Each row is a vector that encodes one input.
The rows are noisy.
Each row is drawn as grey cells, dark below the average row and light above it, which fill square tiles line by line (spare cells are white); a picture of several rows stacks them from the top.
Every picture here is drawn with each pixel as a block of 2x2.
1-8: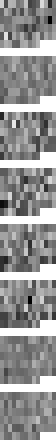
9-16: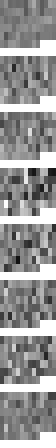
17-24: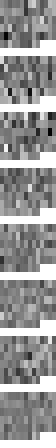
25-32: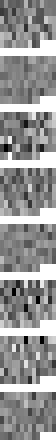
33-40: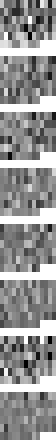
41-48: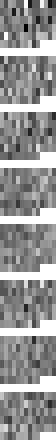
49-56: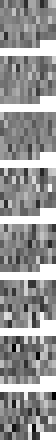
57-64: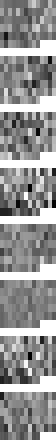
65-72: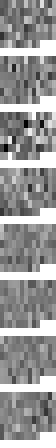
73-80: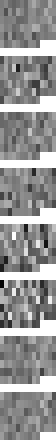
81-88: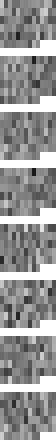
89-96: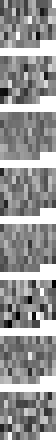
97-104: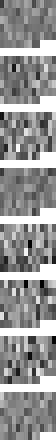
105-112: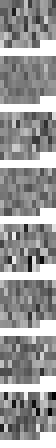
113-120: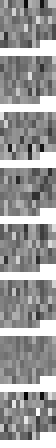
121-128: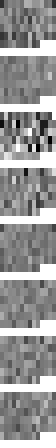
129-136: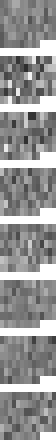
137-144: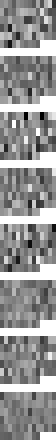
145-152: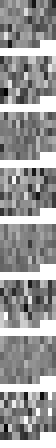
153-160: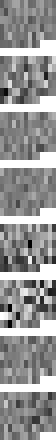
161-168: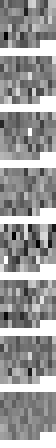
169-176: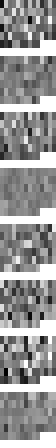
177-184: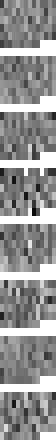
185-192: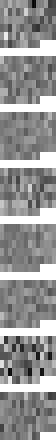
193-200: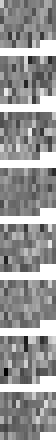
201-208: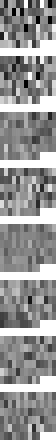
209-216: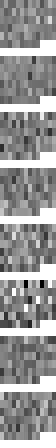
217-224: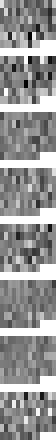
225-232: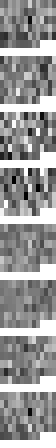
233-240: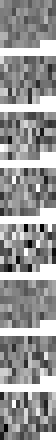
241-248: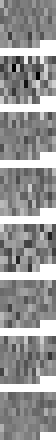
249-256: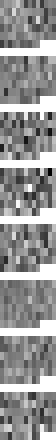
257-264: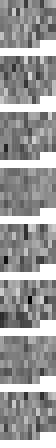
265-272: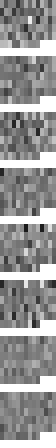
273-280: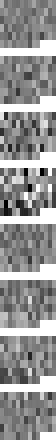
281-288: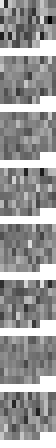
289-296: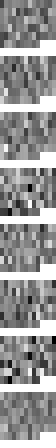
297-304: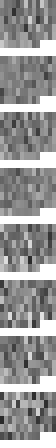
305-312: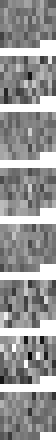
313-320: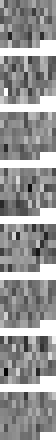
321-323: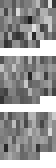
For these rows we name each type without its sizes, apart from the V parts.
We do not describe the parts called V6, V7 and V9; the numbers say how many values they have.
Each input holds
either a point on a circle and a true/false value, or a label, a value of V6, a value of V7 and a value of V9.
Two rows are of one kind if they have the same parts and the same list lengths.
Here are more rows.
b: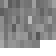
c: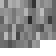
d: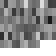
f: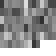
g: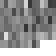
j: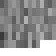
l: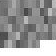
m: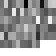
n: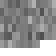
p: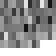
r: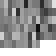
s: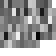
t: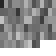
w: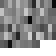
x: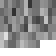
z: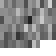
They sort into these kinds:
b, m, n, r, s, x, z
c, d, f, g, j, l, p, t, w

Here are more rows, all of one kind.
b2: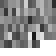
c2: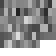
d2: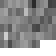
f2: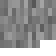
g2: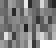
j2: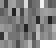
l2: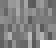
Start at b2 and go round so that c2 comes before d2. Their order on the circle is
b2, c2, g2, d2, l2, f2, j2.
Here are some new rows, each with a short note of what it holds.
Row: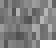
a label, a value of V6, a value of V7 and a value of V9
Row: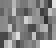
a point on a circle and a true/false value
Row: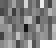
a point on a circle and a true/false value
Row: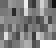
a point on a circle and a true/false value
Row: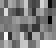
a point on a circle and a true/false value
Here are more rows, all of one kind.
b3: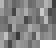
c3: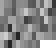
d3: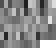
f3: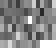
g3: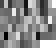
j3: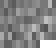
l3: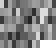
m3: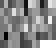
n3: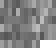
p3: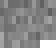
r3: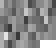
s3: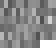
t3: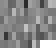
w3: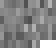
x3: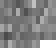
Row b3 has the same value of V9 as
d3, g3, p3 and x3.
